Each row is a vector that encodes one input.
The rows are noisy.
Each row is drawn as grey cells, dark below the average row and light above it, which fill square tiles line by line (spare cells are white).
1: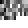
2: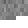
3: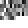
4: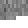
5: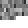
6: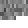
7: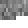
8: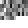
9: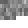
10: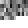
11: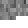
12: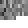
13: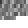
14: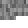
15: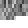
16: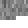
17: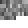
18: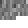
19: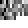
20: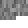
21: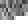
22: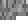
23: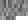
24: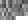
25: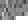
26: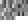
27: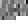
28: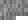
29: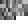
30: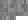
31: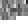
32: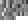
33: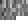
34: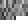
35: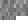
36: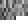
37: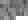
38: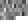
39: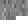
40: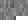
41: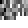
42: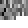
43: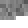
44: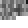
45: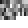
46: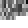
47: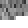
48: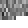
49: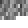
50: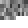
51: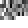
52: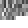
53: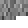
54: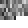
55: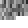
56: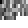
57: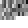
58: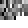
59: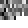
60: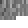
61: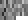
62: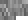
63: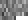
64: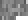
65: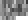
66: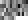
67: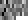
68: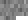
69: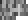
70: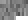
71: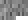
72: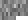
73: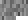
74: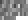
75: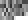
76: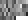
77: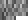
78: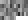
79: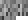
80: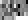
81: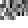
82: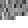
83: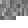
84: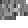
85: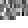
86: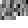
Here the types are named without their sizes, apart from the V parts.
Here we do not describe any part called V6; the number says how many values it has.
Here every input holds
a point on a line, together with either a point on a line, or a value of V6.
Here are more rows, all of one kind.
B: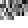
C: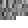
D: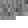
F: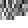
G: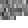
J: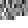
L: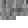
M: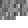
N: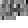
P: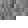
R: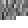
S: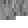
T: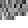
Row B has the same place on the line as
D, M and T.
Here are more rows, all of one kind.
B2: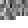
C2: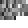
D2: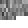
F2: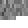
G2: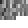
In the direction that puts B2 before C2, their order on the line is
D2, B2, C2, G2, F2.
